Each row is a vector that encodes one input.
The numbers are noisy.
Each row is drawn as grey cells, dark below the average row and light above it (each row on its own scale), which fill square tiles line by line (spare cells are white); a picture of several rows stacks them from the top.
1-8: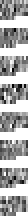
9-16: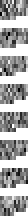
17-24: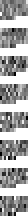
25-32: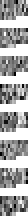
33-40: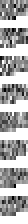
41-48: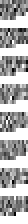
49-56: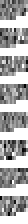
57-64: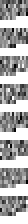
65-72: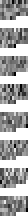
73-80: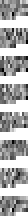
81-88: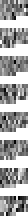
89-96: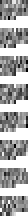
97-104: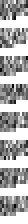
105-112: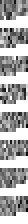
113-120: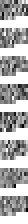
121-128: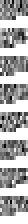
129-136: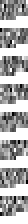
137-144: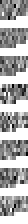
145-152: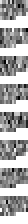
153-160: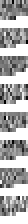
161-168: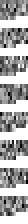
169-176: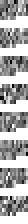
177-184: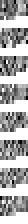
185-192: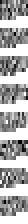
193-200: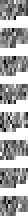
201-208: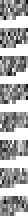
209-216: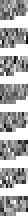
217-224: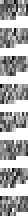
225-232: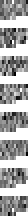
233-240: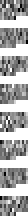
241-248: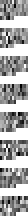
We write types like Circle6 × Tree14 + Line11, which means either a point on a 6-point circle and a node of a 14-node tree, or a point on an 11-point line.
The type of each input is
Bool × Circle9 + List2(Line5).
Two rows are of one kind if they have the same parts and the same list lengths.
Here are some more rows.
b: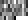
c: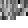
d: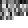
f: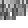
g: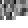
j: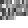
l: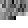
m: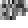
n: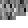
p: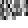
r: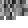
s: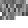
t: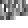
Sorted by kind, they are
b, c, d, l, p
f, j, m, s, t
g, r
n

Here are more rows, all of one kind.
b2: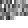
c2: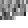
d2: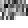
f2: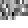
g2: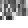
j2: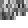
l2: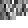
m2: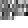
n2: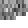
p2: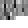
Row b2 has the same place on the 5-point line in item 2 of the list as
l2 and m2.
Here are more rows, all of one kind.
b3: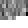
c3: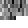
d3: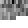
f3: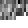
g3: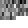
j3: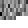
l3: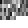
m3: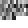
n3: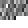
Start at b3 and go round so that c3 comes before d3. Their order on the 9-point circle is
b3, l3, f3, c3, m3, n3, d3, j3, g3.
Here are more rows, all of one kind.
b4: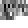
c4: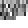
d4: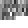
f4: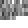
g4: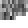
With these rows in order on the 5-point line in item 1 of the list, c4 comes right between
f4 and g4.
